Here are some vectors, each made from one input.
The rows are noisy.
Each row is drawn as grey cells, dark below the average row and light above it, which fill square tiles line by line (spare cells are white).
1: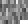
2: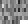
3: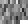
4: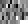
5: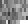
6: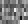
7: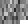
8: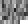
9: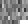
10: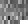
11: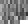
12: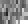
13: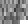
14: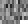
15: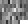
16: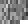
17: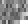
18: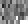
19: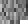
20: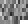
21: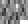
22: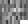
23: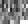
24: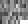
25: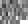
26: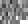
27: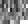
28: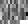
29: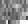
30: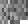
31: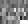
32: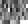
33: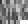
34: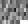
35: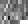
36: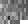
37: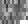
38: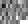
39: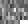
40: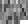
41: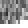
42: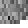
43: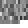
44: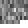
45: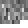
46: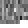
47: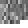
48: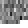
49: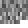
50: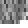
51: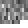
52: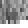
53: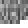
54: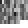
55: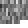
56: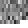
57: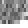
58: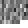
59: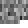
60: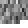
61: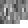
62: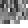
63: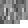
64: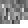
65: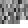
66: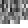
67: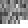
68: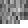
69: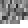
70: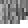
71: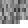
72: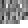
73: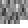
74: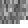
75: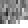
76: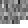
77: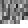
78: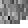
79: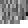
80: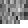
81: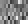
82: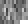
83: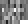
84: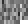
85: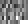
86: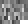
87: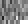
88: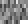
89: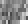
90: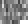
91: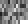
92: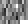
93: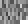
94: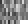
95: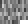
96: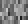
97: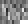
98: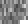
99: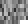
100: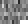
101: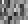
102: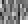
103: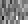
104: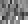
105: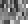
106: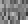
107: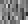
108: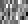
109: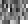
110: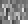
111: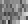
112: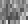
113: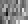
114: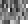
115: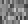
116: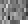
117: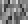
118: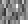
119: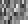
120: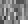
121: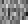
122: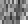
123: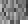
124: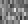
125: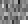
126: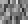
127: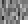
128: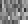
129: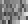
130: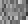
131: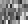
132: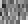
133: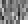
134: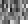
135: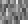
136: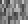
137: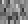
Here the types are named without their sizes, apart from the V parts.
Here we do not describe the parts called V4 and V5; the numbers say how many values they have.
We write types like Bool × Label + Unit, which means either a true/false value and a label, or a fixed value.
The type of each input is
Bool × V4 × V5 + List(Circle).
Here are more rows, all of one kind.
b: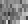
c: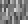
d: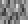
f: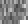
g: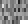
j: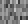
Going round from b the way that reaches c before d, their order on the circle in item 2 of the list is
b, c, j, f, d, g.
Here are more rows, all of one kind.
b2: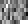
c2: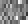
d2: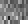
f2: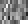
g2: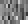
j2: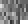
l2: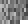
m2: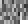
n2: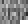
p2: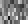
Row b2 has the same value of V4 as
d2, f2, j2 and l2.
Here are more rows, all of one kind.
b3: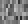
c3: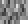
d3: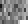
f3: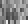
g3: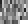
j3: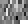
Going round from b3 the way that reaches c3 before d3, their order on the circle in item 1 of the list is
b3, j3, c3, f3, d3, g3.
